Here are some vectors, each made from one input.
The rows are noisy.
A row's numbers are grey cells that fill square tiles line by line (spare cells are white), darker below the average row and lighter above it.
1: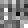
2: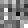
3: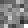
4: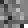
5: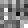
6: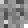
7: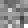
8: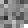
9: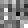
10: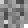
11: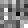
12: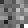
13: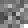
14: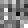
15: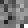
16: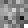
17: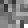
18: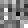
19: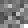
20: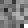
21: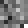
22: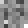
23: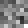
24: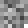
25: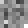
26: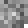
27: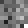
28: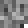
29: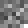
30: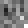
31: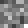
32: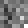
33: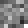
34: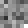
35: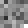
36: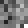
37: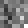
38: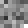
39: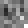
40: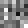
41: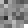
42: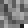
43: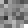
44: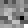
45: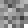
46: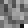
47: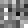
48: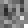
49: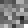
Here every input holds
a list of up to two points on a 5-point line.
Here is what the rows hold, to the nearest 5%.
All of them are lists of up to two points on a 5-point line: about 20% are empty, 35% hold one and 45% two.
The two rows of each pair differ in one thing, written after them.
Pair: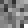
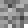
the place on the 5-point line in item 1 of the list
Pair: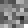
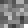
the place on the 5-point line in item 2 of the list
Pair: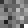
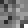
the place on the 5-point line in item 2 of the list
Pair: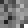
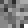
the place on the 5-point line in item 1 of the list
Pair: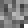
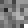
the place on the 5-point line in item 2 of the list
